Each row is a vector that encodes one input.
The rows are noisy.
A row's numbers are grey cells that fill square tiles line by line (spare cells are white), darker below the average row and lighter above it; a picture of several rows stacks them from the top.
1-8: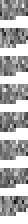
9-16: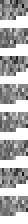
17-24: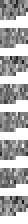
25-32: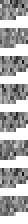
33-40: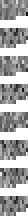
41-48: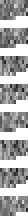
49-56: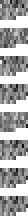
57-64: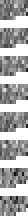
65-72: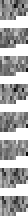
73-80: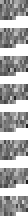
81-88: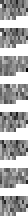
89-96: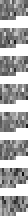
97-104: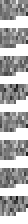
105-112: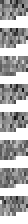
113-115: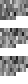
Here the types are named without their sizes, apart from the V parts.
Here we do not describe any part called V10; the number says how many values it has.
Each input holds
either a label and a true/false value, or a value of V10.
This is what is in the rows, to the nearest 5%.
About 55% of them hold a label and a true/false value. The rest hold a value of V10.
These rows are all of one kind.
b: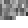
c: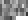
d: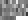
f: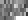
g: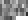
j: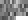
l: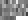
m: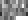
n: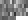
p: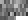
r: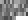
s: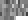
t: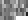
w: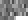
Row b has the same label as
c, g and r.
